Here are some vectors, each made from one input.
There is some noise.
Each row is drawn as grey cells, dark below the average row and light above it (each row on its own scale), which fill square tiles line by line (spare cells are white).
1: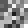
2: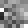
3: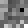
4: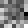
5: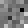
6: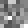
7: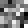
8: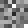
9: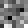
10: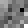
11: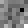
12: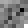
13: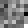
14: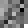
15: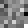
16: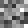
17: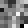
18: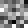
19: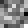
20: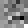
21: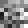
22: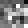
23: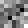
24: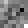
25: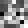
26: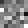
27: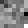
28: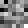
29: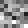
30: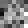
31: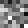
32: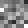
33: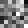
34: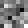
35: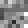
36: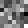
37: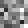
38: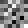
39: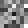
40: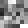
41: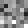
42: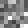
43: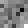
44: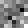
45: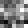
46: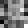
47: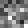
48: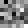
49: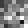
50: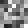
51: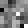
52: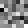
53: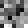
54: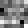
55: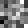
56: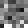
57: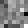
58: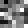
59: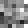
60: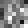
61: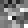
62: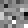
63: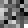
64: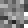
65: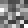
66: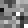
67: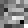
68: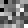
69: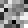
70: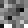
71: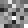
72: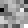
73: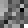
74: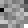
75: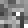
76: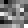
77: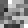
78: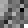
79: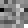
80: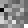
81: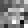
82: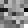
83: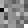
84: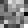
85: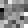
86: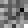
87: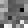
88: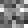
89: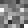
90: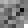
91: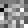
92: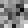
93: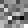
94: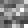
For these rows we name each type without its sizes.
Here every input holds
either a label and a node of a tree, or a point on a line.
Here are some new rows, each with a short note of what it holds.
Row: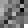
a point on a line
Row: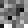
a point on a line
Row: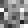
a label and a node of a tree
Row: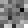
a point on a line
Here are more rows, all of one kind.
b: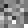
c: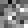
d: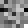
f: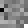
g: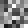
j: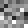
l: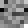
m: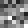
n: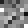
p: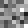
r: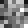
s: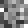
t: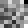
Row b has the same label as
f and j.
